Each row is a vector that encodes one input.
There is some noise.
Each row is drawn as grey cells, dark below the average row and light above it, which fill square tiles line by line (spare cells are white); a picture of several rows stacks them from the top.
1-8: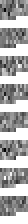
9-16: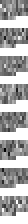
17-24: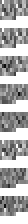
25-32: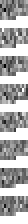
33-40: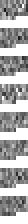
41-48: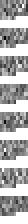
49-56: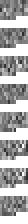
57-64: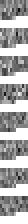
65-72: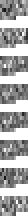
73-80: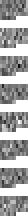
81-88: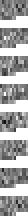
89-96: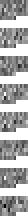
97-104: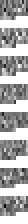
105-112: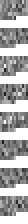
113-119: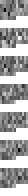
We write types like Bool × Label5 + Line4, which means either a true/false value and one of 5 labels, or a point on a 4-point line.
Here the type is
Bool × Bool × Bool × (Line4 × Line4 × Line4 + Line5).
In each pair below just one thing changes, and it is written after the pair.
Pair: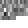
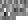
the place on one of the three 4-point lines
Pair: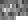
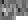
one of the three true/false values
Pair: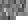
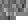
the place on one of the three 4-point lines
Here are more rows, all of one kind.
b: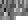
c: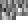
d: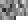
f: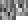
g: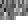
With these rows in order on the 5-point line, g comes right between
b and c.
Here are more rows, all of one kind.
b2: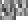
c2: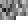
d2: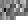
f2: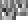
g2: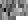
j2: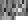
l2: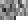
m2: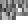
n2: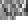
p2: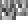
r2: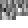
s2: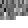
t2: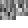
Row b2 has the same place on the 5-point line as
l2, n2 and t2.
